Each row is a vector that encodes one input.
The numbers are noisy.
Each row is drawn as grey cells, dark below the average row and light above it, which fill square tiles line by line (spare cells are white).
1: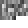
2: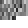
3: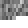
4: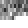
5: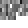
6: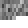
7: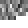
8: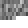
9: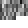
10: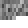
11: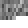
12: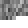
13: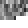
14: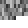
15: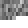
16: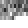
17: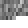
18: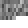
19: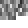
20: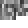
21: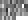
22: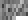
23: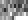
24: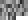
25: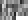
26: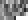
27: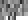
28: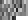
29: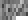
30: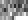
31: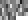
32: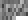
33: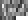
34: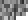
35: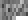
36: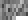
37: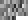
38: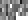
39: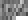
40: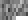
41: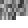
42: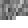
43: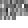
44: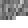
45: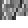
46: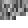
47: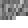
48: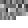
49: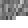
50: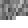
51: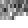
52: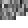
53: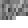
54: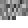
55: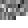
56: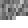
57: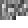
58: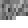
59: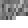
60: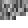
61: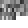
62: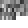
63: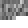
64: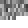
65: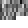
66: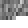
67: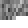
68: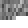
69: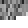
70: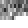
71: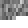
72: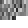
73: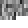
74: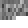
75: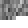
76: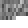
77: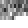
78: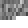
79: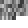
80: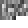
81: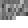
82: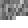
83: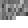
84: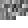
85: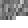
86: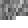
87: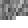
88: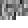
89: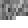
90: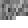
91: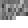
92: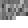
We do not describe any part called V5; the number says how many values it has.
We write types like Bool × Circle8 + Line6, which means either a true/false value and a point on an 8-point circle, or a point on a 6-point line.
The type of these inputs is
Bool × Bool × Bool + Label9 × V5 + Unit.
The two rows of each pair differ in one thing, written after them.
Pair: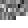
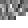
the label
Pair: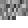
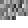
the value of V5
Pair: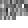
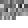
the value of V5
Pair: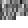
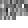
the label
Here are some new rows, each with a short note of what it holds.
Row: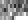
a fixed value
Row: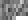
three true/false values
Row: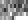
a fixed value
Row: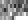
a fixed value
